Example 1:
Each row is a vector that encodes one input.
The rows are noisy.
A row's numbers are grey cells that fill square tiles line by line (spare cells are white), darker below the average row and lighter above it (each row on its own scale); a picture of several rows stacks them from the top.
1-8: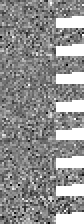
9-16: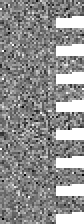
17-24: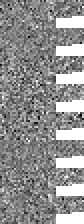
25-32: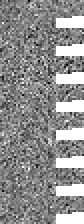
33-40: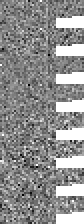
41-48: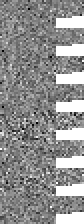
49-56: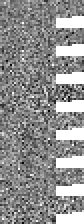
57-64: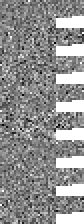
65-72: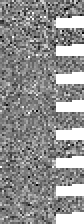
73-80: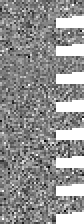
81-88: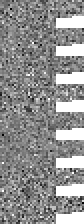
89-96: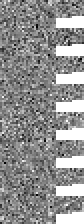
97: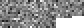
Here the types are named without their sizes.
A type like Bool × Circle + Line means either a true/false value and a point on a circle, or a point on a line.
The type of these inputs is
Label × Tree + Unit.
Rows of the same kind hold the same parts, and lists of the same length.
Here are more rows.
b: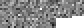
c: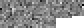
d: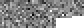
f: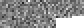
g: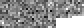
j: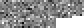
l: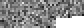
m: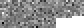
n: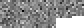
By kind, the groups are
b, c, d, g, j, l, m, n
f

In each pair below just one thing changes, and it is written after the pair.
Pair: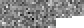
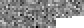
the node of the tree
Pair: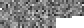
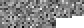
the label
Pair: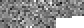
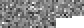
the node of the tree
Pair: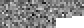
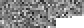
the node of the tree
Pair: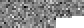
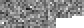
the label
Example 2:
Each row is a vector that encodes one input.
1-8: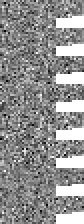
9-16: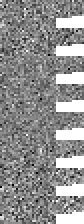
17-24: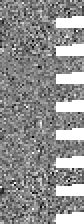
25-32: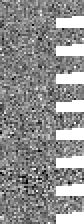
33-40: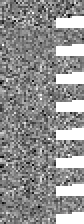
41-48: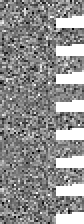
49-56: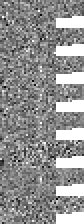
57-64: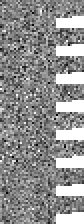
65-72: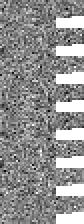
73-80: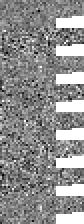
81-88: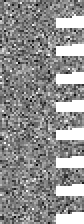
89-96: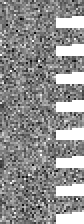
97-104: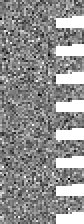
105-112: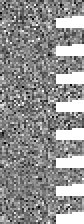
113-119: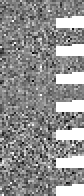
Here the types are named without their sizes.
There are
2 kinds of row.
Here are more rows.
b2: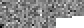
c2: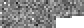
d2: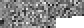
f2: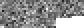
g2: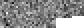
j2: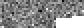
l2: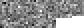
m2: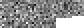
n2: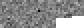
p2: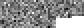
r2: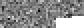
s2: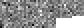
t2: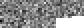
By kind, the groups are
b2, d2, l2, s2
c2, f2, g2, j2, m2, n2, p2, r2, t2

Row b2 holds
a node of a tree.
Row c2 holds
a node of a tree and four true/false values.
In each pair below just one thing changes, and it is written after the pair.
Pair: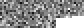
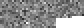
one of the four true/false values
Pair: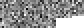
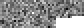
one of the four true/false values
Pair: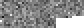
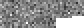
the node of the tree
